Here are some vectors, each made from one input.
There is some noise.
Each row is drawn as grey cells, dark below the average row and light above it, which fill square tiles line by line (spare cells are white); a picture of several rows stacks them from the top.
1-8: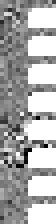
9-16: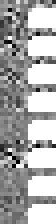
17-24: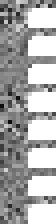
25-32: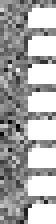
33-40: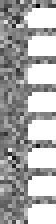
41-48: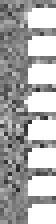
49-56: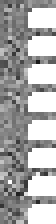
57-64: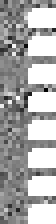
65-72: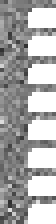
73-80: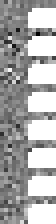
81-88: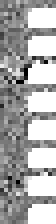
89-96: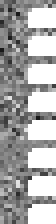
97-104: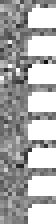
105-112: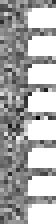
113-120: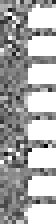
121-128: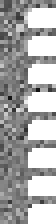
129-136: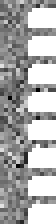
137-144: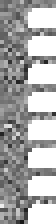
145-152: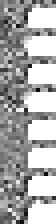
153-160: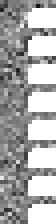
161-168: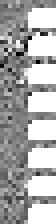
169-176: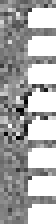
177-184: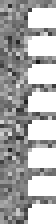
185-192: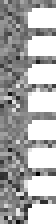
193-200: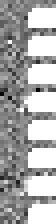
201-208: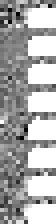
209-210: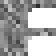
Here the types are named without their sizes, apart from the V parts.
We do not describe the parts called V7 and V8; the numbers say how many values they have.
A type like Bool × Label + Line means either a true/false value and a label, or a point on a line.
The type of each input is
((Bool × Bool × Bool × Bool + Unit) × V7 + Label) × Line × V8.
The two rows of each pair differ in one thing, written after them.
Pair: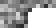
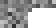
the value of V7
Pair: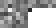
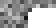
one of the four true/false values
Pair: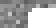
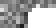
the value of V8
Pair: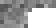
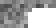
the value of V7
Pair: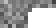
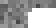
the value of V7
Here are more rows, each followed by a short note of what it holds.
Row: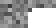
a point on a line, four true/false values, a value of V7 and a value of V8
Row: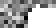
a point on a line, four true/false values, a value of V7 and a value of V8
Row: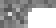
a point on a line, a value of V7 and a value of V8
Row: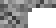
a point on a line, a value of V7 and a value of V8
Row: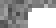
a label, a point on a line and a value of V8
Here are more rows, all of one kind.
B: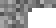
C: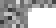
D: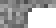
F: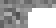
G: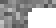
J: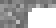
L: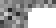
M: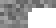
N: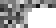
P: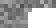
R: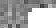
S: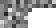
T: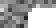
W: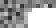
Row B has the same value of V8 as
L, M, P and T.
